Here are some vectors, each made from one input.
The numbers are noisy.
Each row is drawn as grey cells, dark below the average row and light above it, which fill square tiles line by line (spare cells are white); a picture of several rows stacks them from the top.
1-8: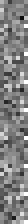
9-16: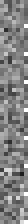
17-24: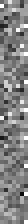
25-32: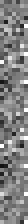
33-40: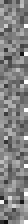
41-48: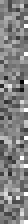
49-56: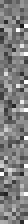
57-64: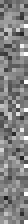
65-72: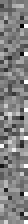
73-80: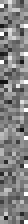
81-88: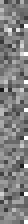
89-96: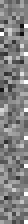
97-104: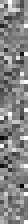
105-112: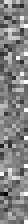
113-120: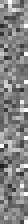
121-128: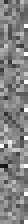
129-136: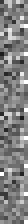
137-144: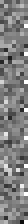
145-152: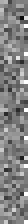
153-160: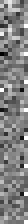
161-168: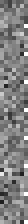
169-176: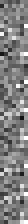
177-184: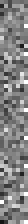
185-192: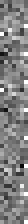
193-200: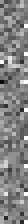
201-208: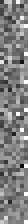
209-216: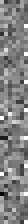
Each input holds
either a point on a 9-point line, or a list of up to two points on an 8-point circle.
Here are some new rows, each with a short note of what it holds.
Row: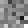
the empty list
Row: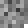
a list of one item
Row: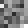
a point on a 9-point line
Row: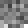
a list of two items
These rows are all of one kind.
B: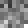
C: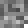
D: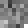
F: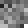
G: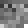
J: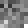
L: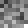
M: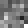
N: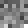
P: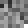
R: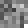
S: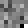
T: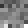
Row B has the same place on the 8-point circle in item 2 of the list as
G, J, N and T.
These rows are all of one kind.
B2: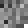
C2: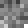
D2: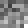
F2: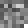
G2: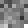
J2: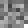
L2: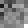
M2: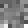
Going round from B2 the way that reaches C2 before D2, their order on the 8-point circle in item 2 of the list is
B2, C2, J2, F2, D2, L2, G2, M2.
